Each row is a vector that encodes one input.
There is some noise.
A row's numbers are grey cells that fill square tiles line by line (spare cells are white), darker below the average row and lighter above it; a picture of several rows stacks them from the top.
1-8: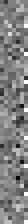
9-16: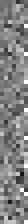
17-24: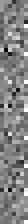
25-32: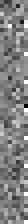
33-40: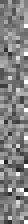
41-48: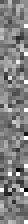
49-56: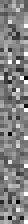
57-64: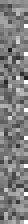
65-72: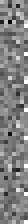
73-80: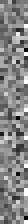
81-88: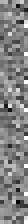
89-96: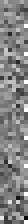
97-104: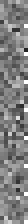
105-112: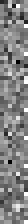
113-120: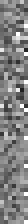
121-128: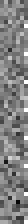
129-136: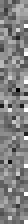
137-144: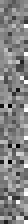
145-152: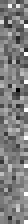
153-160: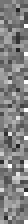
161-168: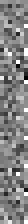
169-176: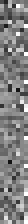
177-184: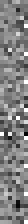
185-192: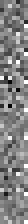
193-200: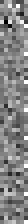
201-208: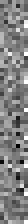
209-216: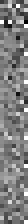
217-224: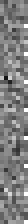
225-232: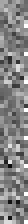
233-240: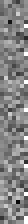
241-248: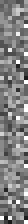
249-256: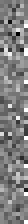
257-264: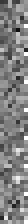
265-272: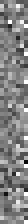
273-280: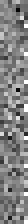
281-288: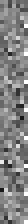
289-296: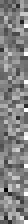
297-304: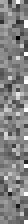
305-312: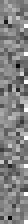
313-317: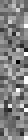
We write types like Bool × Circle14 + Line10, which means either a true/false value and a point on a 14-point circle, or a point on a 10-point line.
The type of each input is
Bool × Line15 + Circle9.
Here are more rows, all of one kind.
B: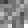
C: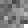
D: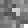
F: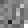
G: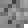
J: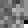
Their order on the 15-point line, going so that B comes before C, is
B, D, J, C, G, F.
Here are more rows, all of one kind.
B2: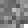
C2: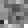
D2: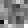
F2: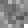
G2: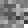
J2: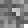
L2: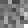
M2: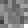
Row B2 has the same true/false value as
G2 and J2.
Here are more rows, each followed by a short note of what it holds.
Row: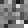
a point on a 15-point line and a true/false value
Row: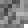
a point on a 15-point line and a true/false value
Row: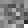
a point on a 15-point line and a true/false value
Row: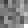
a point on a 15-point line and a true/false value
